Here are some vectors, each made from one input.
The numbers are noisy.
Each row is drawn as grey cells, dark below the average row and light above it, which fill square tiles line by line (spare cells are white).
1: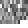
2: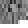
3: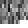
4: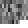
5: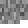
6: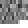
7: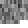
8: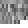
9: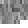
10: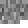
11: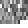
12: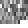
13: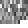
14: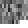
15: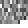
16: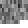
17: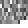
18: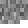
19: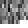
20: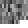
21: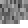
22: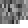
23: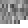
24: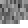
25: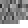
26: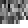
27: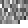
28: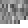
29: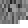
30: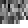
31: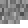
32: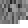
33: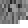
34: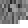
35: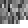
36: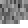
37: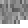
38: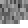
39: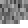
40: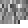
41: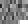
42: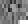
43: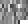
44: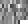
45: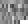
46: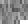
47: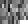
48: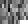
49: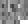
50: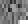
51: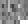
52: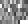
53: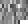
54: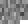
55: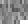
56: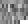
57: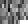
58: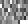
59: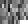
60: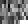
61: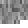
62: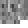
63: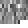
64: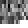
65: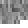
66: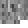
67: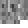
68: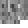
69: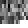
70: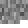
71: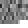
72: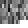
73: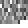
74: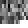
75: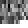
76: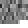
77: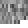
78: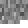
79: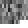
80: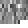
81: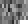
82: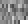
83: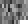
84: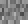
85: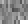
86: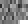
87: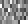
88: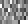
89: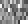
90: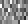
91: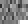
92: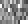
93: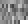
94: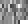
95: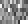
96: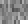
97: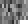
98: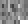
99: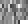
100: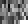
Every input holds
a point on a 13-point line.
